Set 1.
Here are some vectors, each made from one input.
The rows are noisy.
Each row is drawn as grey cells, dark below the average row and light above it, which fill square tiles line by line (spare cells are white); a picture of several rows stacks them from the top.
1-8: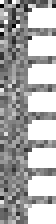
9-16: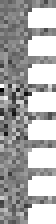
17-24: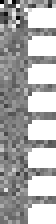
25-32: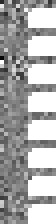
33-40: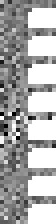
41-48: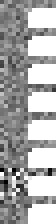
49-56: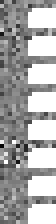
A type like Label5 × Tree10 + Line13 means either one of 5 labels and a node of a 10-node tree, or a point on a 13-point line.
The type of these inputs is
Bool × Circle8.
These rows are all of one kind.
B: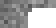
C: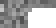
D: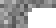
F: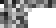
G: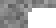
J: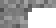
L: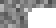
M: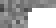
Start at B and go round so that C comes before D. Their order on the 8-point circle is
B, C, F, L, G, D, J, M.
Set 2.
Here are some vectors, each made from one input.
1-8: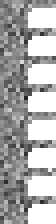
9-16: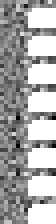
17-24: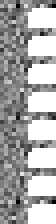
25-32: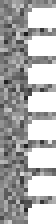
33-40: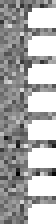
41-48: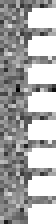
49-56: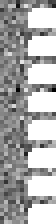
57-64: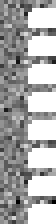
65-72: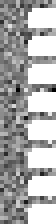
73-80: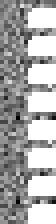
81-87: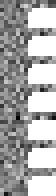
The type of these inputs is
Line6 + Line10.
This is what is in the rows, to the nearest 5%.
About 35% of them hold a point on a 6-point line. The rest hold a point on a 10-point line.
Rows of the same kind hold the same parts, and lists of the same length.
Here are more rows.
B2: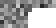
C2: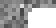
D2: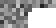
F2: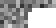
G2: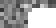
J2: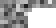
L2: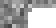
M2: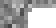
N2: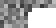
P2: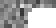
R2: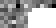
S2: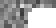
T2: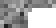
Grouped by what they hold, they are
B2, D2, F2, N2
C2, G2, J2, L2, M2, P2, R2, S2, T2

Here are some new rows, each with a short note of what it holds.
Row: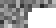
a point on a 6-point line
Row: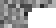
a point on a 6-point line
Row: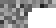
a point on a 6-point line
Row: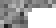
a point on a 10-point line
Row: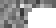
a point on a 10-point line
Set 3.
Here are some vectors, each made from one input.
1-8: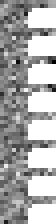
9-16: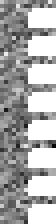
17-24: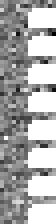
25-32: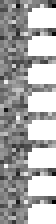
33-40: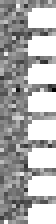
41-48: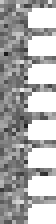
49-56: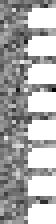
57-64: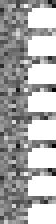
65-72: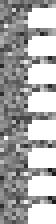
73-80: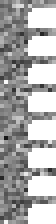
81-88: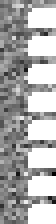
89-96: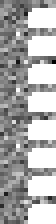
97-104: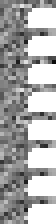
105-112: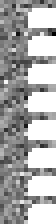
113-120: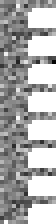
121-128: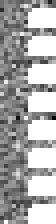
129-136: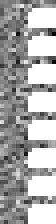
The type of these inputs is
Line9 + Line14.
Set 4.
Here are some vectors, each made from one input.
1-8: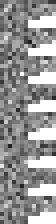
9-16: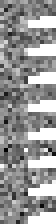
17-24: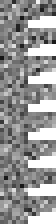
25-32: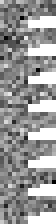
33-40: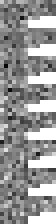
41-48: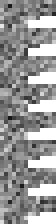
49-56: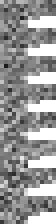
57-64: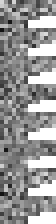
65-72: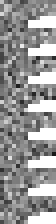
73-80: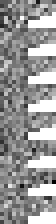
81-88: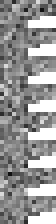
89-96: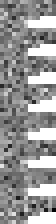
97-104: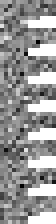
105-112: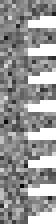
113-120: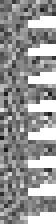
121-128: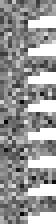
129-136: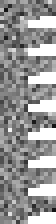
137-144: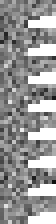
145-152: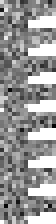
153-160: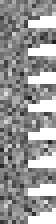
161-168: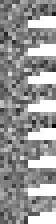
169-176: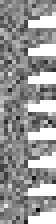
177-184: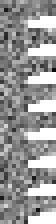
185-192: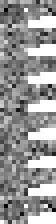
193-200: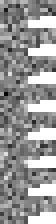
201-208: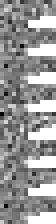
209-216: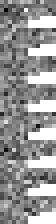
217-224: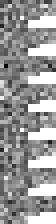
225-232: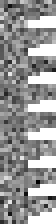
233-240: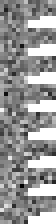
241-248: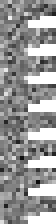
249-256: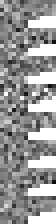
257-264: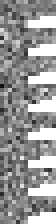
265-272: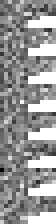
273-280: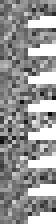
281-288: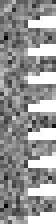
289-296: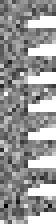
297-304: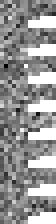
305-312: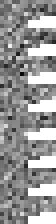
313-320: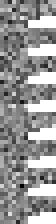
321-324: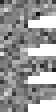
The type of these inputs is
Label9 + Tree20.
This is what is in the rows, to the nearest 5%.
About 45% of them hold one of 9 labels. The rest hold a node of a 20-node tree.
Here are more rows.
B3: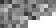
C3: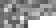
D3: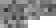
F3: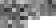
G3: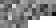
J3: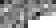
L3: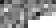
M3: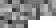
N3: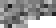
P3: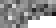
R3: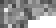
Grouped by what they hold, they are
B3, C3, J3, L3, M3, R3
D3, F3, G3, N3, P3

